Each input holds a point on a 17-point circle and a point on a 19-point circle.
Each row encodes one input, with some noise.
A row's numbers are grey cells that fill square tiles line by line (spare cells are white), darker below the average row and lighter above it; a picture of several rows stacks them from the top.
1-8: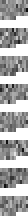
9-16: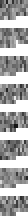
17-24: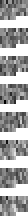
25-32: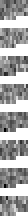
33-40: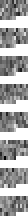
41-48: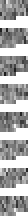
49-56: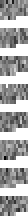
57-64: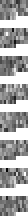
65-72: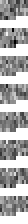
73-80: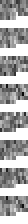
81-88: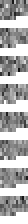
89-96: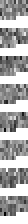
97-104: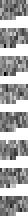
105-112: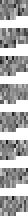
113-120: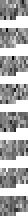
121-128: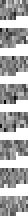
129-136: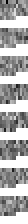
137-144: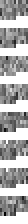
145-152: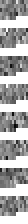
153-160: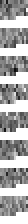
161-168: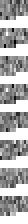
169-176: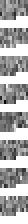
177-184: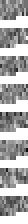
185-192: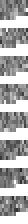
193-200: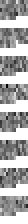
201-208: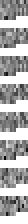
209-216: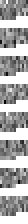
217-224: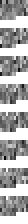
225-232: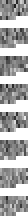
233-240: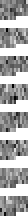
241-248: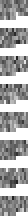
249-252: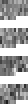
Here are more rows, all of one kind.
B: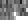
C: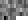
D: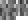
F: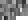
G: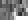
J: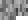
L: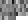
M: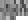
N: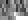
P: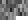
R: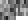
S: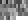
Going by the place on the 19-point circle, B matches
C, D and G.
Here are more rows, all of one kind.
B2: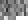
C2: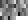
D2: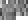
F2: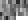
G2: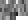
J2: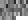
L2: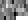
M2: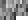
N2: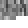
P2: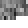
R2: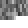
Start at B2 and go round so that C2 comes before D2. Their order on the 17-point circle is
B2, C2, R2, F2, P2, L2, M2, G2, D2, J2, N2.
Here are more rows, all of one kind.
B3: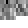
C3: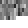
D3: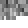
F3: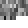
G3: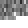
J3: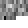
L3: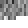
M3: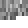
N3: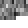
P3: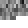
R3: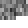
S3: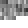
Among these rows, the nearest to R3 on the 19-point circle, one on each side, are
N3 and P3.
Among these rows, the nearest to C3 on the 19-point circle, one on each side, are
D3 and G3.
